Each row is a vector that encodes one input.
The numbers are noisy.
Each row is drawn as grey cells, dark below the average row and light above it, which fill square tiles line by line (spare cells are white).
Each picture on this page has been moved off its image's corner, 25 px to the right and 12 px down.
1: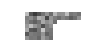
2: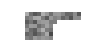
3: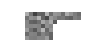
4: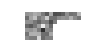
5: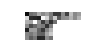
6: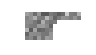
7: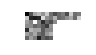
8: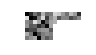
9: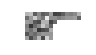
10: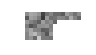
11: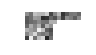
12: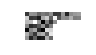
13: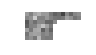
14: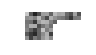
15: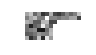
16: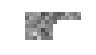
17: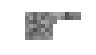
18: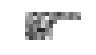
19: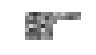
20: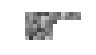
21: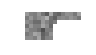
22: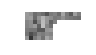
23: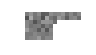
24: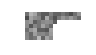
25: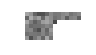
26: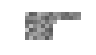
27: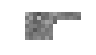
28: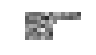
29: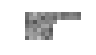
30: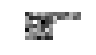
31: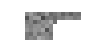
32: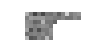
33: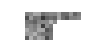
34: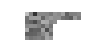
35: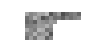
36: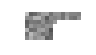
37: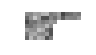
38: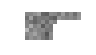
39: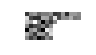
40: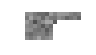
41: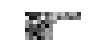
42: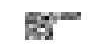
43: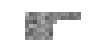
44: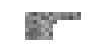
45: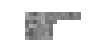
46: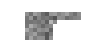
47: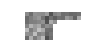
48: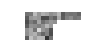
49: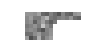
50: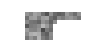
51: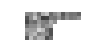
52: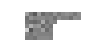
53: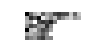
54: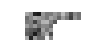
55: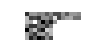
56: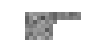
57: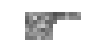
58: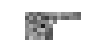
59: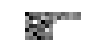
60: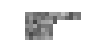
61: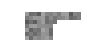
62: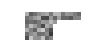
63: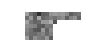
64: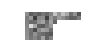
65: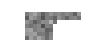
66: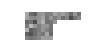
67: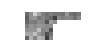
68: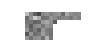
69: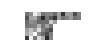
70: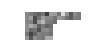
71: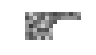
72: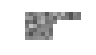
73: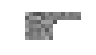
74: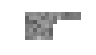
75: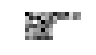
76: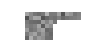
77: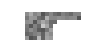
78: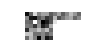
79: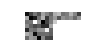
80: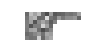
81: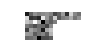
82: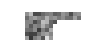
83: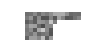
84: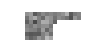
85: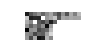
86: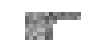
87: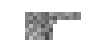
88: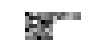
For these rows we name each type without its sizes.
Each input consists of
either a point on a line, or a node of a tree and four true/false values.
